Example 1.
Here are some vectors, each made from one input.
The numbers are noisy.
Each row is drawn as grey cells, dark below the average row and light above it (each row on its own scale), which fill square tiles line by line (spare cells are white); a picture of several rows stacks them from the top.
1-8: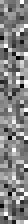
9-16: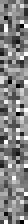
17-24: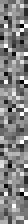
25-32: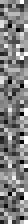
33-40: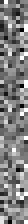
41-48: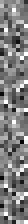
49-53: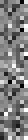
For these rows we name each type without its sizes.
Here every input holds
a point on a line.
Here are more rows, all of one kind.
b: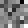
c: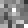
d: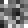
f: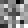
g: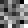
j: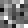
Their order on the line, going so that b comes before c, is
b, g, f, d, j, c.
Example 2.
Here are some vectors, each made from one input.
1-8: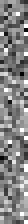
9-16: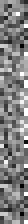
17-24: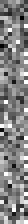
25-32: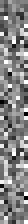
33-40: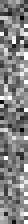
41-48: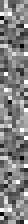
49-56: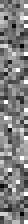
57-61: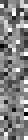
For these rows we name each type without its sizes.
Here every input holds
a node of a tree.
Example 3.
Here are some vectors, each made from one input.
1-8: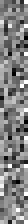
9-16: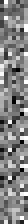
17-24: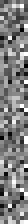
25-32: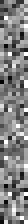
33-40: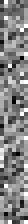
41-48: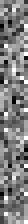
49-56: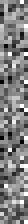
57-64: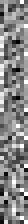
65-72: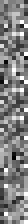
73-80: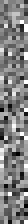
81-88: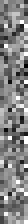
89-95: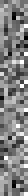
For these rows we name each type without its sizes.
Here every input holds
a point on a circle.
